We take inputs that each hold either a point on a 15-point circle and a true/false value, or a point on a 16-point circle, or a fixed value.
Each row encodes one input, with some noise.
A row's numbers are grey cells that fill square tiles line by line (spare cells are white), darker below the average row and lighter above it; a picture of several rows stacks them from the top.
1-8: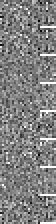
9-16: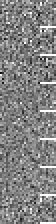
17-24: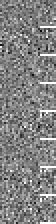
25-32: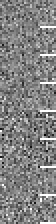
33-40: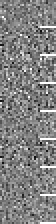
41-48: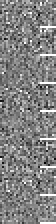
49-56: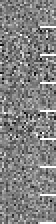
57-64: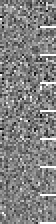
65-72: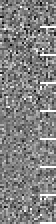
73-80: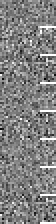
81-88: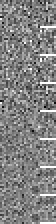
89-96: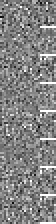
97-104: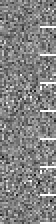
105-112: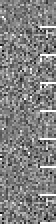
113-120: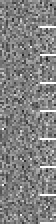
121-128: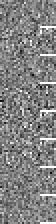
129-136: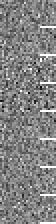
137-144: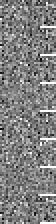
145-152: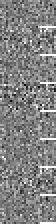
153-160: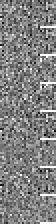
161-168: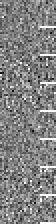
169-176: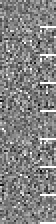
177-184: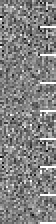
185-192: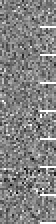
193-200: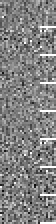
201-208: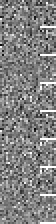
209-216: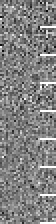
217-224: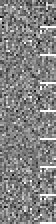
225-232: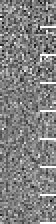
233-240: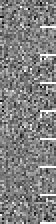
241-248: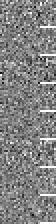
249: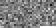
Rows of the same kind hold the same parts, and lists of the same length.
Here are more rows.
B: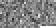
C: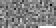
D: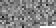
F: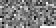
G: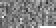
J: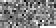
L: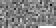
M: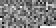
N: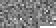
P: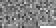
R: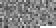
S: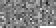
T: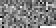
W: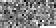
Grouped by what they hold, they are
B, C, D, G, L, N, P, R, S
F, M, T
J, W

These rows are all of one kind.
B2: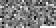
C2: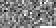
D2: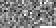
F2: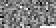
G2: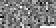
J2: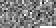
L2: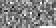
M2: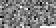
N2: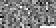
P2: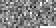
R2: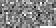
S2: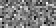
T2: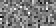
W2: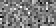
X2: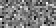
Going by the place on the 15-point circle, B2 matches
C2, D2, S2 and X2.
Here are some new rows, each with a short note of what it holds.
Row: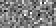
a point on a 15-point circle and a true/false value
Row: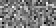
a point on a 15-point circle and a true/false value
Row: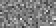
a point on a 16-point circle
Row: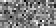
a fixed value
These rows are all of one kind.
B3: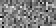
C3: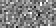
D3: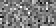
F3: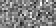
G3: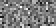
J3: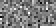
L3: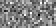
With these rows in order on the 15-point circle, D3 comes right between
G3 and J3.
